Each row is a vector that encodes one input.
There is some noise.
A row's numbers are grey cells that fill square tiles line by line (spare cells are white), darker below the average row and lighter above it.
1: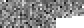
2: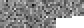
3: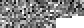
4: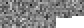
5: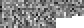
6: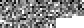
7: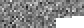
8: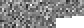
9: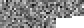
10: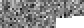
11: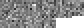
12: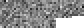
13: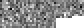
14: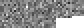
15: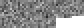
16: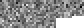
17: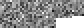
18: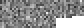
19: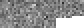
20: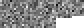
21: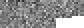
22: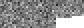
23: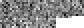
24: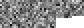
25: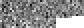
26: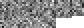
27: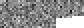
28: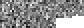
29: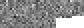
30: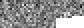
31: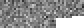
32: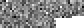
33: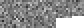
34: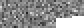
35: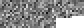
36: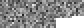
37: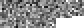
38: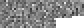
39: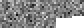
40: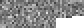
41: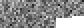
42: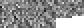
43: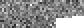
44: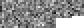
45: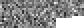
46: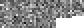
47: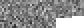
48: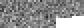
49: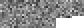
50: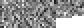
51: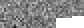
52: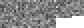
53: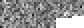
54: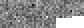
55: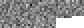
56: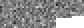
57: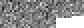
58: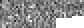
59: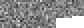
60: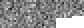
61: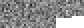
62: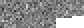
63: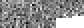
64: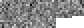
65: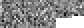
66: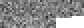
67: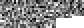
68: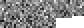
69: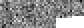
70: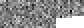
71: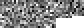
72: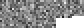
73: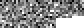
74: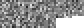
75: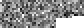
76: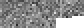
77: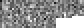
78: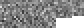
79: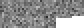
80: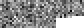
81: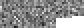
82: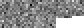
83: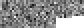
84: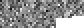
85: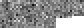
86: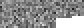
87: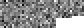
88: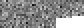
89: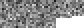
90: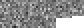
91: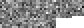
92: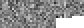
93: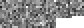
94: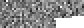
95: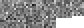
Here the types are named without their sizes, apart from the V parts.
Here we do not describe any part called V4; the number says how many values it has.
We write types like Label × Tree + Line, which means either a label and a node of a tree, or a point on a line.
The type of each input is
List(Bool × V4).
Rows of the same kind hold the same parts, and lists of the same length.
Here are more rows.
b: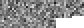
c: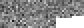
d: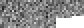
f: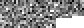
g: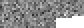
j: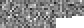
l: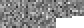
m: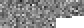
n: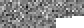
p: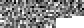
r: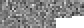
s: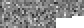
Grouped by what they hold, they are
b, c, d, g, j, m, r, s
f, p
l, n

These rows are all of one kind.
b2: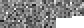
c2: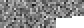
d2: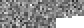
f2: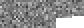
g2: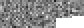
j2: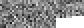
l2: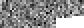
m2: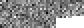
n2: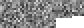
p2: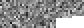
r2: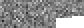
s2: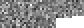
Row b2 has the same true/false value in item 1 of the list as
c2, j2, l2 and m2.
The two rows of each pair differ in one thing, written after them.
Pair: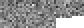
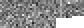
the true/false value in item 2 of the list
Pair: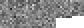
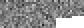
the true/false value in item 2 of the list
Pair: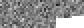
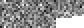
the true/false value in item 2 of the list
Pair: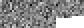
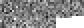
the value of V4 in item 2 of the list
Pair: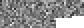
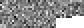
the value of V4 in item 1 of the list
